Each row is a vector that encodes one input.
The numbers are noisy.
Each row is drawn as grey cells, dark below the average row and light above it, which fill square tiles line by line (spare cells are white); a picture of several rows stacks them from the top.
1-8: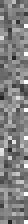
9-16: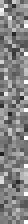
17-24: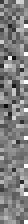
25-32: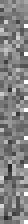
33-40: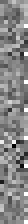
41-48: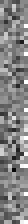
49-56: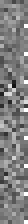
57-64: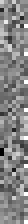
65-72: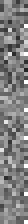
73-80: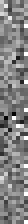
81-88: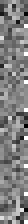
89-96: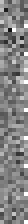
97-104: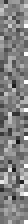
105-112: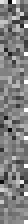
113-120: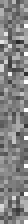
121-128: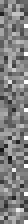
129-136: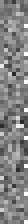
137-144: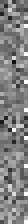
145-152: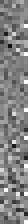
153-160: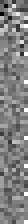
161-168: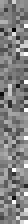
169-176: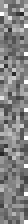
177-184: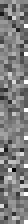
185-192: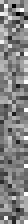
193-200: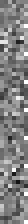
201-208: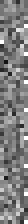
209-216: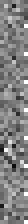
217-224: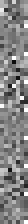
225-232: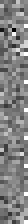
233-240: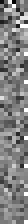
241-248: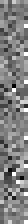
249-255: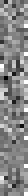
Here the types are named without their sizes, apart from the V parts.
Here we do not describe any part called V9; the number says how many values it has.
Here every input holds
a true/false value and a value of V9, together with a list of points on a line.
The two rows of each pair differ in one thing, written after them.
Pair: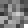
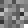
the true/false value
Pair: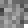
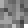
the value of V9
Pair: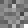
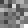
the true/false value
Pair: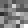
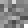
the value of V9
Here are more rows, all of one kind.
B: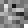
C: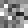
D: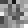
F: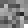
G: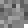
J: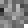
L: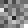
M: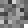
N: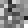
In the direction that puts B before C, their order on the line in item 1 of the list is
F, J, B, M, C, D, N, L, G.
